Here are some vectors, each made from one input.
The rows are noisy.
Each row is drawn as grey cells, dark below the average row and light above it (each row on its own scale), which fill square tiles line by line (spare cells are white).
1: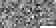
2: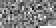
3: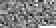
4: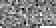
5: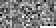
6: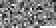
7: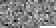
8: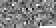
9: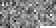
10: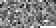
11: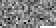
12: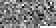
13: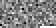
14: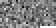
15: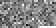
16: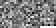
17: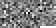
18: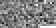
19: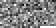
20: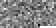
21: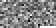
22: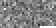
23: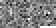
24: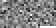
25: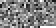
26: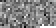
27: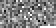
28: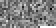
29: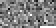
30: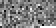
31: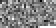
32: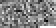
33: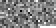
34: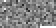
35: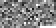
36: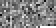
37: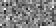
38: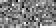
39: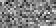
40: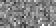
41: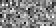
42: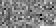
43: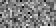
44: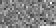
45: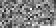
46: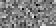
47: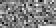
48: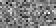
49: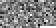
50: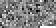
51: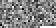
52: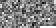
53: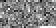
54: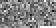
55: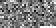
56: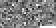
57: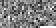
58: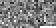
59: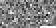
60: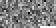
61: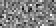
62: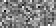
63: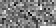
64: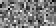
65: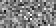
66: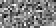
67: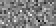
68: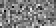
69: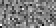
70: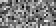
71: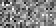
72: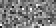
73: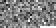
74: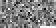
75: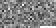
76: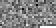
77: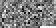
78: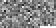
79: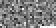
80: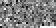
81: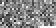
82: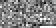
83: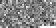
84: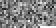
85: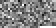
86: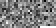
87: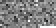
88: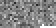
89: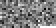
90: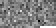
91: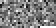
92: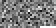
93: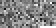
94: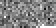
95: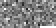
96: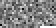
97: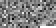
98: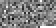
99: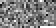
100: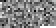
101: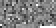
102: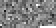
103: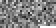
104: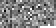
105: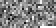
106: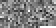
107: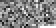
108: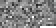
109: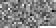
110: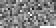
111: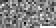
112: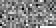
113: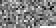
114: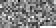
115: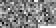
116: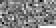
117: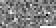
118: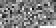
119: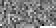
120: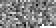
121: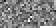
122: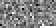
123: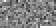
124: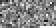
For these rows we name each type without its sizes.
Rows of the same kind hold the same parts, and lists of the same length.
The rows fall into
3 kinds.
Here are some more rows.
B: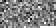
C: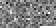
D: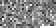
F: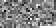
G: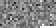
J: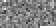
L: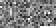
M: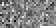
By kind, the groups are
B, D, G, M
C, L
F, J

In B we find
a node of each of two trees.
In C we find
a fixed value.
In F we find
three true/false values.
